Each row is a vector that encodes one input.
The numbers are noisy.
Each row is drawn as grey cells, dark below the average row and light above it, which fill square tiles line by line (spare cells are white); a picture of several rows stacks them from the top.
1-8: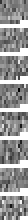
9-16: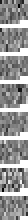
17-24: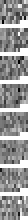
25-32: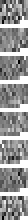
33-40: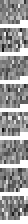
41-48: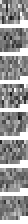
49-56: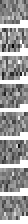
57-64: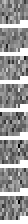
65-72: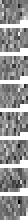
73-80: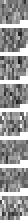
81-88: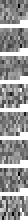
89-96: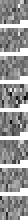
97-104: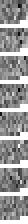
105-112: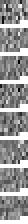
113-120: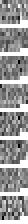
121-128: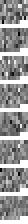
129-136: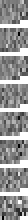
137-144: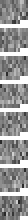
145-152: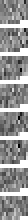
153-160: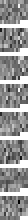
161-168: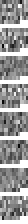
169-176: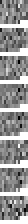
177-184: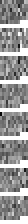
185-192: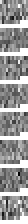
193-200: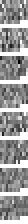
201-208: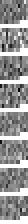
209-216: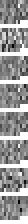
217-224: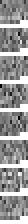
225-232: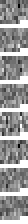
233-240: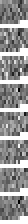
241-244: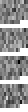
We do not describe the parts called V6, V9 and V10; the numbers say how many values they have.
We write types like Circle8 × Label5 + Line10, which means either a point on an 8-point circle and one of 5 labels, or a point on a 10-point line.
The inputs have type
Bool × (Line4 + V9) × V10 + Line5 × V6.
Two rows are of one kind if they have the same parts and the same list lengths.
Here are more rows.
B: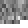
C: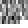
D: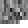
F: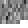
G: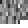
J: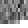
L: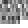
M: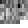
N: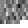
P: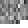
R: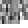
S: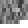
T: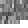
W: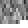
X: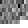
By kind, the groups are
B, F, G, P, T, W
C, L, R
D, J, M, N, S, X

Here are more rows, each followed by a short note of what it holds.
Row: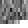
a true/false value, a value of V9 and a value of V10
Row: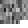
a true/false value, a value of V9 and a value of V10
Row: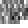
a point on a 5-point line and a value of V6
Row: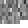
a point on a 4-point line, a true/false value and a value of V10
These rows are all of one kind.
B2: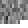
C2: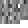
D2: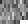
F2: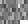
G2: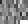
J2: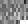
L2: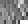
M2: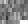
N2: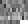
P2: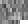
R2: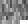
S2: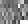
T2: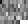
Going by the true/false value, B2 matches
C2, G2, M2 and R2.
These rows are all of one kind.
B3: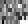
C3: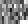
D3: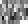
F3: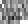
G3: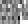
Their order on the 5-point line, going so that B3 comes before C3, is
B3, C3, G3, F3, D3.
